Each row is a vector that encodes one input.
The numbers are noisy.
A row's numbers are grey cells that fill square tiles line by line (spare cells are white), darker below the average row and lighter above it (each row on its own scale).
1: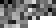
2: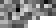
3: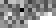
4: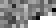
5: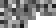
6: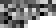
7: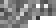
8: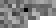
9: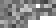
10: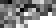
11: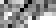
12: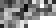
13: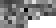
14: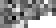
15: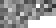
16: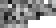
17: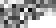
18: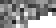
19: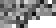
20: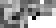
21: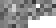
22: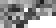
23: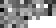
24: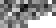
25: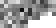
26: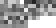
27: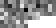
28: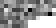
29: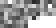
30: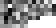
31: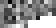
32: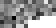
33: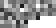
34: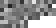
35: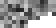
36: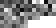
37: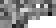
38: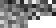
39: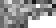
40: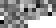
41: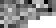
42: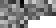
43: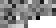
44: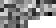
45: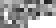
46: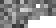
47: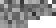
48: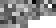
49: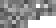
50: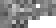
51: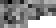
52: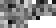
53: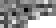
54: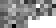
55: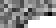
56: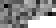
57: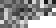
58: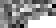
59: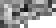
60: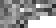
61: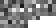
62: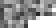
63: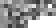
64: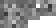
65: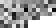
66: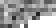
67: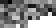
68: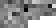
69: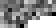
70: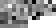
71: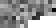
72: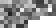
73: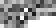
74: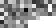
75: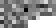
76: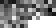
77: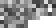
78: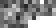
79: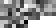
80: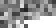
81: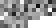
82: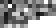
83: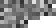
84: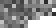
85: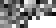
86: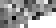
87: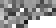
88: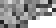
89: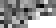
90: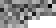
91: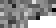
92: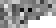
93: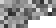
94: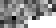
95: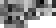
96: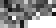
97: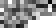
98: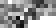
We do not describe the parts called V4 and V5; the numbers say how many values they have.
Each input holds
a point on each of two 3-point lines, a true/false value, a value of V4 and a value of V5.
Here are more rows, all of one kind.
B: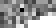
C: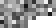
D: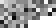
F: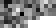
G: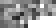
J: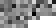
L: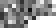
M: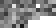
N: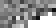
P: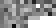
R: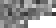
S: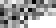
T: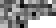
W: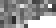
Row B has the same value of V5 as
F, N and W.
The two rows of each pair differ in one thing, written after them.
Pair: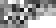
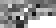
the value of V4
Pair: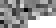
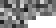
the place on one of the two 3-point lines
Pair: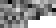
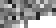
the true/false value
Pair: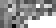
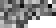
the value of V5
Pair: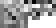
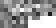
the true/false value
